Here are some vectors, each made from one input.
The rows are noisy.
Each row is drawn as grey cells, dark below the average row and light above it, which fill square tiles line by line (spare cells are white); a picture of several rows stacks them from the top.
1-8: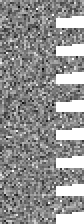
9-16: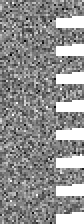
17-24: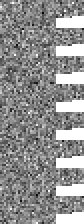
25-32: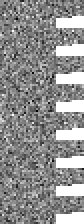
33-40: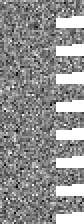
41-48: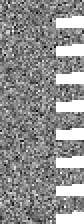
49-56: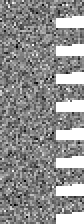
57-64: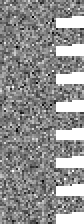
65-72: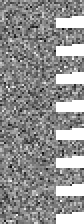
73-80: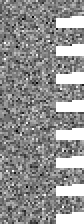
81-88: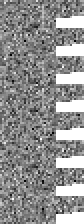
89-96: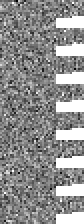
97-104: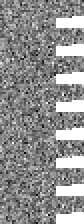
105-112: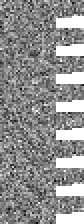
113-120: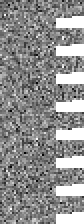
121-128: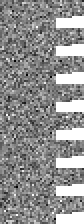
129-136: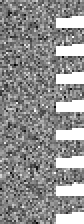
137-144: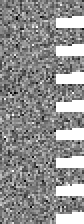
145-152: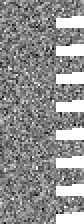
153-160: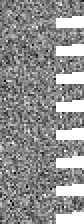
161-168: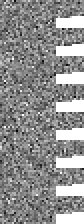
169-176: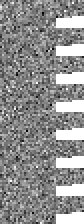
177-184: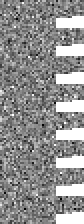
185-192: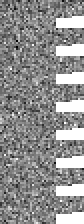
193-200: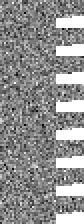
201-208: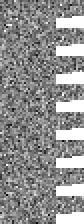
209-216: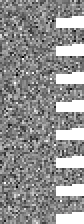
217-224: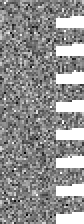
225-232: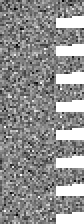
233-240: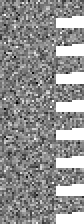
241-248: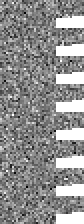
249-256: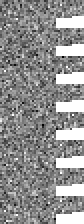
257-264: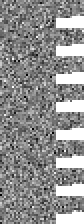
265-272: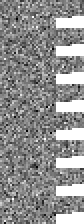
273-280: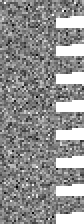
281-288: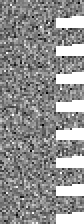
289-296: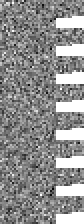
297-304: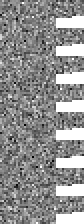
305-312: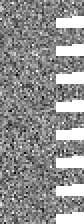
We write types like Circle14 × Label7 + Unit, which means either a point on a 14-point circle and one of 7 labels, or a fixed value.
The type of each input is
Line10 + Line11 + Line14.
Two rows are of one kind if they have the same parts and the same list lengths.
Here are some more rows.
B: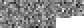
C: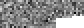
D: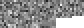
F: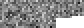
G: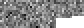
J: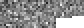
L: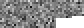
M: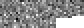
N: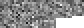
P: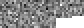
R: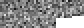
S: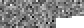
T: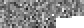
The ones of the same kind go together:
B, F, G, L, S, T
C
D, J, M, N, P, R

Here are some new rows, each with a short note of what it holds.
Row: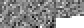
a point on an 11-point line
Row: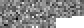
a point on a 14-point line
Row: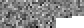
a point on an 11-point line
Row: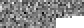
a point on a 10-point line
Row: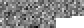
a point on an 11-point line
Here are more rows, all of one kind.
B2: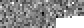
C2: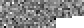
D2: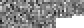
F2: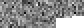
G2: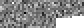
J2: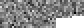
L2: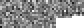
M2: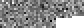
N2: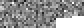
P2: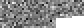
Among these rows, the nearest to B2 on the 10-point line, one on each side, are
G2 and N2.
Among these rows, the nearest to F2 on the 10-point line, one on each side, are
G2 and J2.
